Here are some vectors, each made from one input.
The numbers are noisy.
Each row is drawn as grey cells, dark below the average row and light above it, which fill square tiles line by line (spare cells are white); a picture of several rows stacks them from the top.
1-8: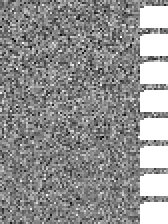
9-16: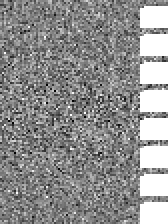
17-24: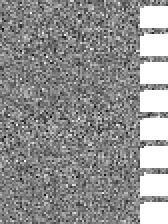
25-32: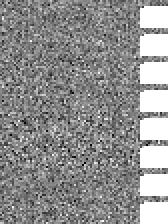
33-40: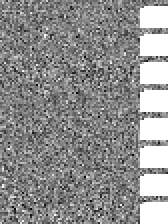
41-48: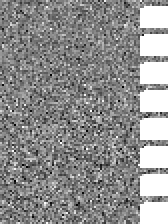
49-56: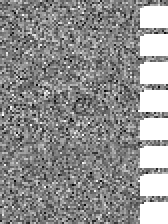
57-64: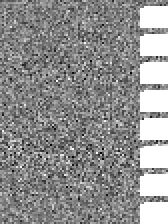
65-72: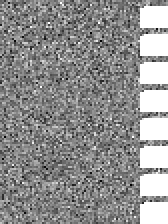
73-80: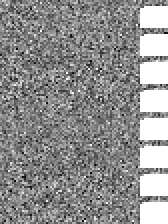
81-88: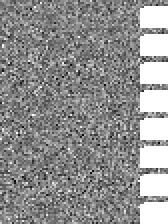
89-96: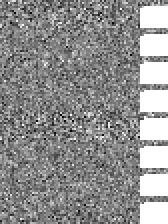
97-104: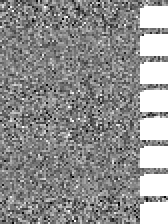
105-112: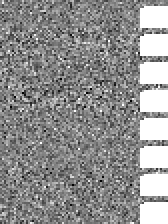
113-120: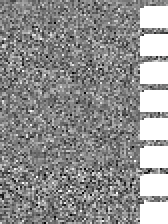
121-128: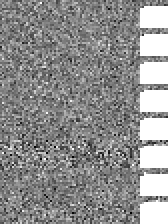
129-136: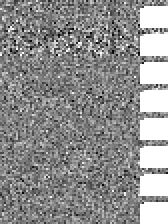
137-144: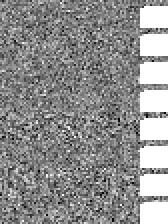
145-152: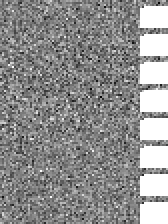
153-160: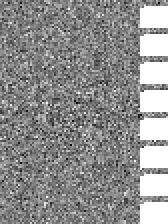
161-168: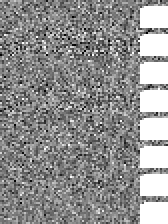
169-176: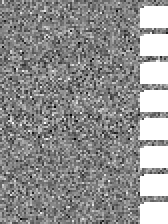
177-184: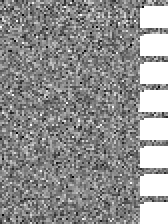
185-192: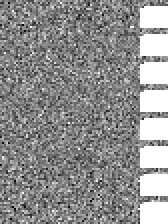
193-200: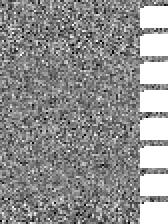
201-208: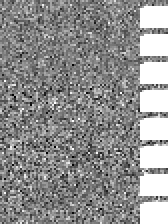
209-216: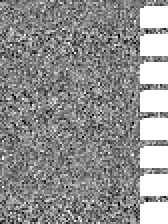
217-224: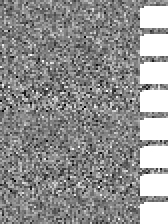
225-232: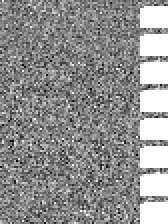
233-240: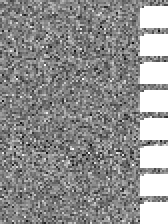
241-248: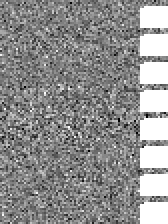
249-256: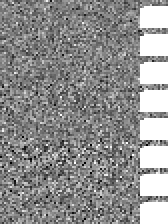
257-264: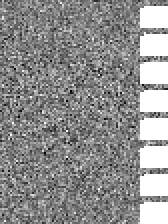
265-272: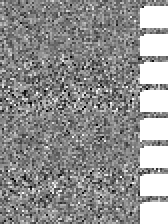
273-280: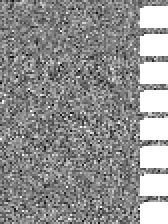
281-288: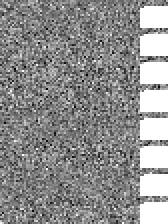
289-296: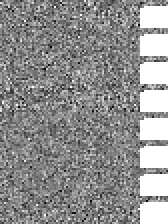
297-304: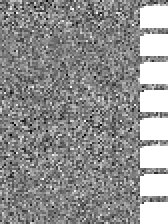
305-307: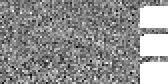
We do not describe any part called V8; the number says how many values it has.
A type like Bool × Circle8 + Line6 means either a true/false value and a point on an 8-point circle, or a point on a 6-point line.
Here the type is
Bool × V8 + Circle9 × (Tree7 + Tree12) + Unit.
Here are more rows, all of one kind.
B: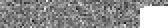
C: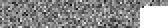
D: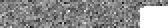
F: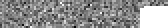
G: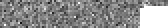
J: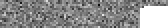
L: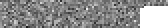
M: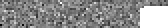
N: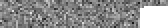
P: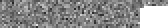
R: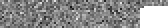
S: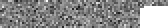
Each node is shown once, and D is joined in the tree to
M, N and S.
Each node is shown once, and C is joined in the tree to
G.
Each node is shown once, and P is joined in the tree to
F, G and M.
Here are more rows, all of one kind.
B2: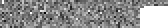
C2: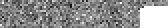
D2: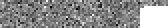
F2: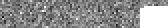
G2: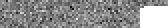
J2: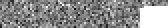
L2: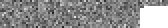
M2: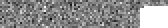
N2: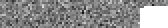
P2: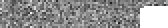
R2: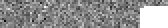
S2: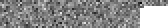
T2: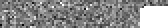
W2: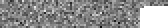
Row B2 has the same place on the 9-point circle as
C2, F2, G2 and M2.
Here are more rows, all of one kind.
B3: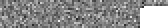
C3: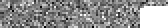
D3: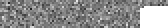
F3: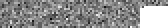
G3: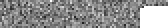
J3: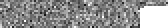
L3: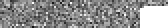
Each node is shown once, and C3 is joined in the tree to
J3 and L3.
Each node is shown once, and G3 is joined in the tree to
F3.
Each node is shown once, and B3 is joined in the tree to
D3.
